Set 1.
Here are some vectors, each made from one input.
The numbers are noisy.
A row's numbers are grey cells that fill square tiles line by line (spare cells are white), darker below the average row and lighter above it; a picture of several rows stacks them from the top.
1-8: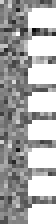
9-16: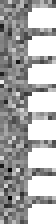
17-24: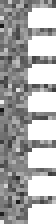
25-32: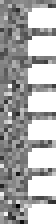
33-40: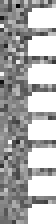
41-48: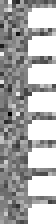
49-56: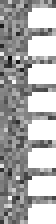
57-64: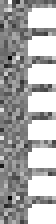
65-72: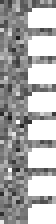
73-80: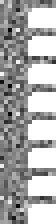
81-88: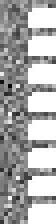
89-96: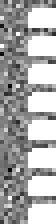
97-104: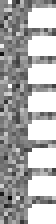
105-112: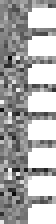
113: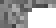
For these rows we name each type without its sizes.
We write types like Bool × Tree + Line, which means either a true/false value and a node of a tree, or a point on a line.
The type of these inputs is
Bool × Bool × Bool.
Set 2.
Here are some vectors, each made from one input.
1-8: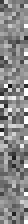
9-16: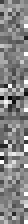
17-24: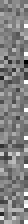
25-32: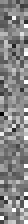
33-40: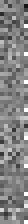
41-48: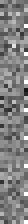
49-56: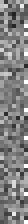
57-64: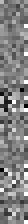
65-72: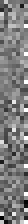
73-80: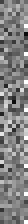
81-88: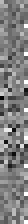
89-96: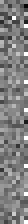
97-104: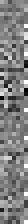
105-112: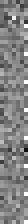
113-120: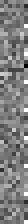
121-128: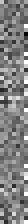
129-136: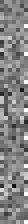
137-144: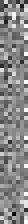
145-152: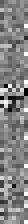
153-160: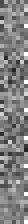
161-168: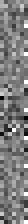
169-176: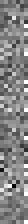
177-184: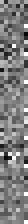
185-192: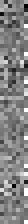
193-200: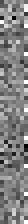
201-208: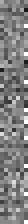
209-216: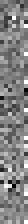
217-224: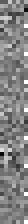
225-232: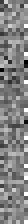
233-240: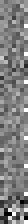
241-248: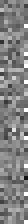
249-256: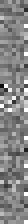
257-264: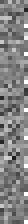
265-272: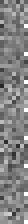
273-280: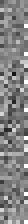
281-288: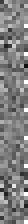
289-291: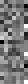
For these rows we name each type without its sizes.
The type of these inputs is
Circle.
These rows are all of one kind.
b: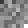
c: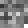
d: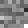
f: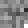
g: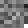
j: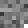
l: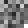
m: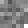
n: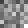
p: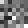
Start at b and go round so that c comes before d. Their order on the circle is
b, n, j, g, c, l, m, p, f, d.
